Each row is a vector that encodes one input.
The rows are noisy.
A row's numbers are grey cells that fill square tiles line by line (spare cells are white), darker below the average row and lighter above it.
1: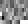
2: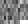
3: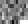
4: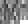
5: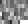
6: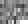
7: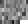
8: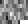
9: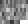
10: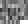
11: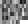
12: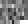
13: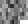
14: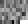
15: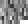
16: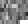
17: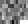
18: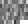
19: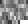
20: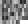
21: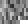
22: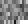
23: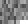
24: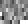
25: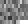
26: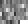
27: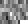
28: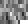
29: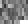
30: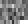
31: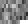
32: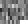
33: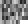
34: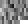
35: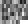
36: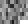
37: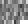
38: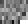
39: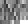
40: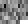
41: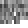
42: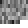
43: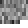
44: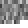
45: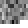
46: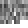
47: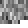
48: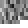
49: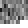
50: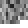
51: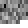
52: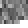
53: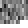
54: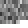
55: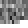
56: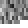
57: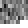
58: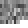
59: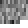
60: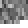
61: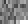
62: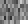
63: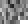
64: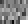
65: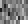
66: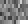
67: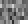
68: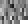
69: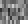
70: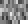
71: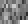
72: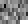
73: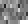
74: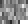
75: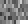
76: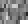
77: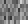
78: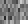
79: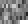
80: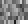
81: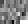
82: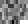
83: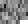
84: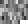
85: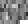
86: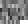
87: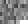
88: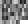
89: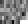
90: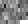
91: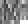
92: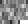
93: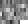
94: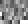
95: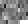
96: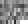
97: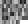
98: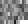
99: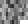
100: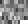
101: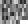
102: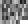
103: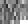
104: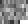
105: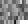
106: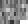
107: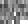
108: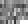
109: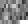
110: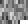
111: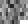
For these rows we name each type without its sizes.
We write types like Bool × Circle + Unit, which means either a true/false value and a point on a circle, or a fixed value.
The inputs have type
Bool × Bool × Bool × Bool + List(Line).
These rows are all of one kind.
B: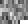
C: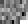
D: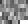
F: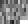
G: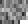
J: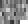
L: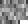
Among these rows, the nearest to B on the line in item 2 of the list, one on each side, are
G and L.
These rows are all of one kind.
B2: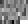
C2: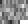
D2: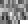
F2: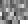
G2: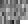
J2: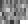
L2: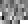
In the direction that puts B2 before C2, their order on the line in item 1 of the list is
B2, G2, J2, C2, F2, D2, L2.
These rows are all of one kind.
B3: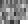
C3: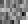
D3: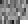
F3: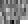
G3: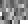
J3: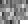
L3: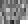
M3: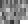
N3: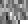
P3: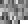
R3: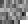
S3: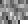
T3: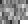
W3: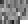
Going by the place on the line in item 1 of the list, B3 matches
C3, M3 and R3.
